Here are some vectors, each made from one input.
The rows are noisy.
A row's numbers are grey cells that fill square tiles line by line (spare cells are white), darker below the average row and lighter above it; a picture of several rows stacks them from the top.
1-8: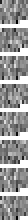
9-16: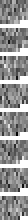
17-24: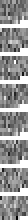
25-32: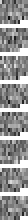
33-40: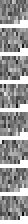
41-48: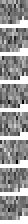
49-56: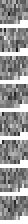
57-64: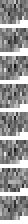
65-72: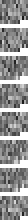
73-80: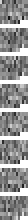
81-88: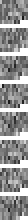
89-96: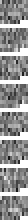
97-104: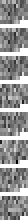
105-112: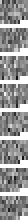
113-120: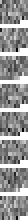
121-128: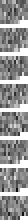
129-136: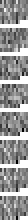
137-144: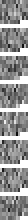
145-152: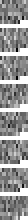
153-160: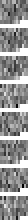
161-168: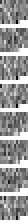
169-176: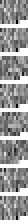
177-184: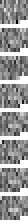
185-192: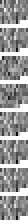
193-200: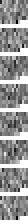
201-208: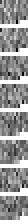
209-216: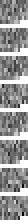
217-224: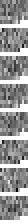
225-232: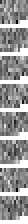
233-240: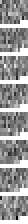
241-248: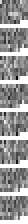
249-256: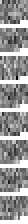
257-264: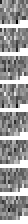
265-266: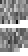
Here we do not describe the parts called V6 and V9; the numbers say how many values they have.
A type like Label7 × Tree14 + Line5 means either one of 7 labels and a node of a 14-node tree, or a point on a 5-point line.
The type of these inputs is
Label7 + Line5 × (Tree8 + Unit) + V6 × V9.
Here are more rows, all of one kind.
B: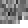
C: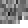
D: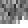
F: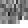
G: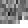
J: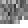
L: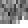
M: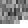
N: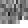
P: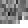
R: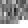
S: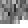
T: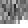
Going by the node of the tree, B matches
C, G, M and P.
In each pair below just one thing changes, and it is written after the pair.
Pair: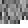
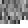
the value of V6
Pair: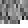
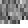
the value of V6
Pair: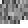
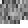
the value of V6
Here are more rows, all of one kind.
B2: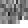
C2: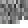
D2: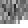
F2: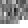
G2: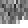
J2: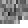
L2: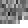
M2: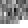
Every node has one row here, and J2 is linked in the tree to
B2 and L2.
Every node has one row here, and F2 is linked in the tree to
C2 and M2.
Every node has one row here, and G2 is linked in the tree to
D2 and M2.
